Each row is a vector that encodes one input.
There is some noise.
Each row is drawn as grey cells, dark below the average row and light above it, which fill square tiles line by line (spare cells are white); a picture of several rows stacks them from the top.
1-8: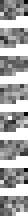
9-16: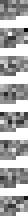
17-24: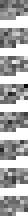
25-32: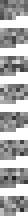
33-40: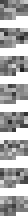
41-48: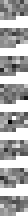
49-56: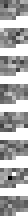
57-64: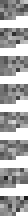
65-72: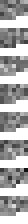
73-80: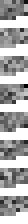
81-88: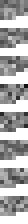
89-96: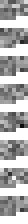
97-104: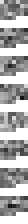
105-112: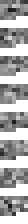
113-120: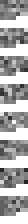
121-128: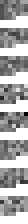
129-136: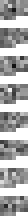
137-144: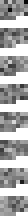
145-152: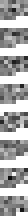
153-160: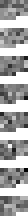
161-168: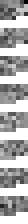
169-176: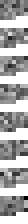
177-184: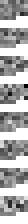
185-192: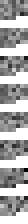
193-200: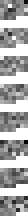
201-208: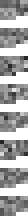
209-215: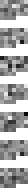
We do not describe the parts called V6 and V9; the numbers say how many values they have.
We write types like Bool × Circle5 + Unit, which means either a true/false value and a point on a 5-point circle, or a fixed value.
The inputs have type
Line4 × List2(V6) + List2(Line5) × V9.
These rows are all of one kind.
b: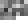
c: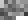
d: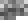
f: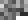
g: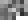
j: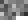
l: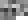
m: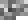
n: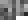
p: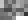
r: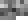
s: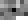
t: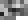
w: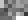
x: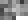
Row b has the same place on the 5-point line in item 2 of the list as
c, g, n and w.
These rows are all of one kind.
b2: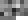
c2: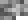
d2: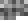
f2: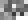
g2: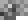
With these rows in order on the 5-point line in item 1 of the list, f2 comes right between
b2 and c2.
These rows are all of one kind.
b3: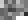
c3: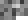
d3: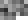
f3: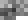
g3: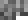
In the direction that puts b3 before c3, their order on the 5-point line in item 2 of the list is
b3, f3, d3, g3, c3.
